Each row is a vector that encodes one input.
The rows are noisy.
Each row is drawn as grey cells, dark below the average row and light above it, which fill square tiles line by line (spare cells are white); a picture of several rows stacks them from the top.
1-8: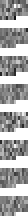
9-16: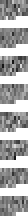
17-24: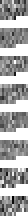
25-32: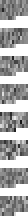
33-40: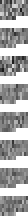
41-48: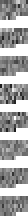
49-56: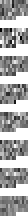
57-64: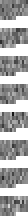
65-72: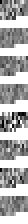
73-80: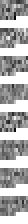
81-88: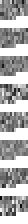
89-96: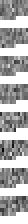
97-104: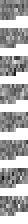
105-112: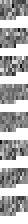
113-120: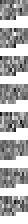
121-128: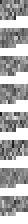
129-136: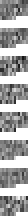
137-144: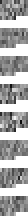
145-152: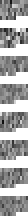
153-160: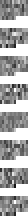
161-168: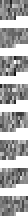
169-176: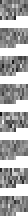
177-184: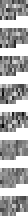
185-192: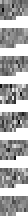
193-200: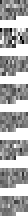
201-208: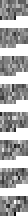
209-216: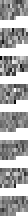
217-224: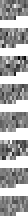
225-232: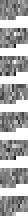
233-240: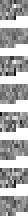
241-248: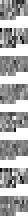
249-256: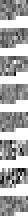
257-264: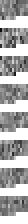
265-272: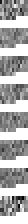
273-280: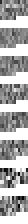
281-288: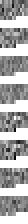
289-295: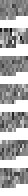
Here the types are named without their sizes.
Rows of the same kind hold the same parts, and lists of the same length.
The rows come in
4 kinds.
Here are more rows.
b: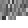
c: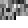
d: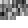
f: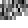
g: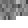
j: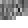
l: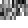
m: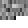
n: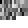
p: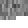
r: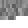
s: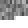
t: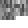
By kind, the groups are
b
c, m, n
d, l, p, r
f, g, j, s, t

